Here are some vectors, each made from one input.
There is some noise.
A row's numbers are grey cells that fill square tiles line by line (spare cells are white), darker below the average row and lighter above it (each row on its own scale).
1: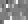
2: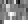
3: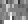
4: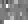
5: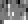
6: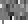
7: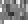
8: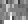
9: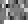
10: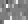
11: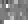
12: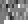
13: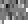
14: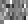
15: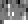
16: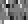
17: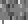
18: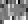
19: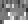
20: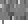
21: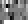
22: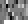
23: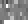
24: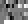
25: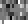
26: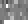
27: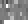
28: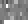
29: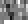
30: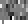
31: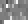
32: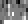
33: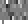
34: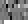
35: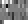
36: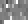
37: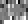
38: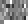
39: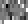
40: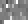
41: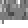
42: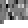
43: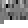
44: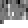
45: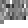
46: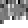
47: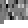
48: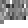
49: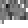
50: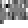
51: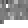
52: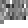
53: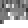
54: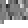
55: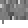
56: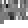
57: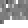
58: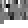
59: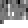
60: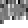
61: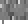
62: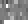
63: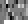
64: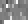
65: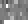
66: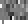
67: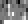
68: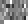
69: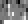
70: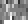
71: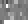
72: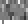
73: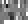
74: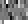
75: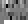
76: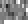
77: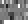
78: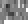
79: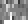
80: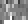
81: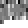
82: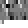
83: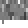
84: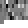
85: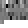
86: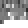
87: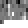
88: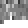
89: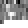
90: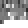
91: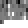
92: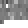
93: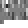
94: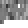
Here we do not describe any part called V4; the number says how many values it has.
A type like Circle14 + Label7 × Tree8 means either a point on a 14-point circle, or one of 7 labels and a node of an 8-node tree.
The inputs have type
List2(Bool × V4).
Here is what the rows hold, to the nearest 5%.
All of them are lists of up to two items, each a true/false value and a value of V4: about 5% are empty, 45% hold one and 45% two.
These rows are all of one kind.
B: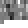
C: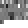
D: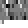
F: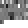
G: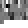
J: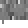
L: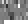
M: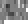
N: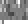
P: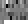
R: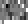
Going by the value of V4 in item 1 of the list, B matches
J, M, N and R.
